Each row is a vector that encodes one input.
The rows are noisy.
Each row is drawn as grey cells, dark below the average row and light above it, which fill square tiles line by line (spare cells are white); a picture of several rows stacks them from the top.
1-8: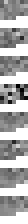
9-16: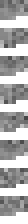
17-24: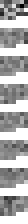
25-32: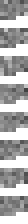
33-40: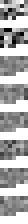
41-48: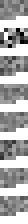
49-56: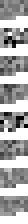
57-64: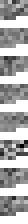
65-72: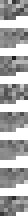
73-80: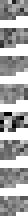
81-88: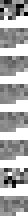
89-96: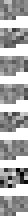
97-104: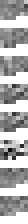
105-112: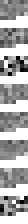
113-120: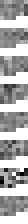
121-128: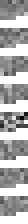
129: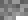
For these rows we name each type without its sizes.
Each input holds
either a node of a tree, or five true/false values.
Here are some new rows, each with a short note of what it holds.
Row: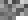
five true/false values
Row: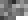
five true/false values
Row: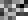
a node of a tree
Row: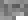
five true/false values
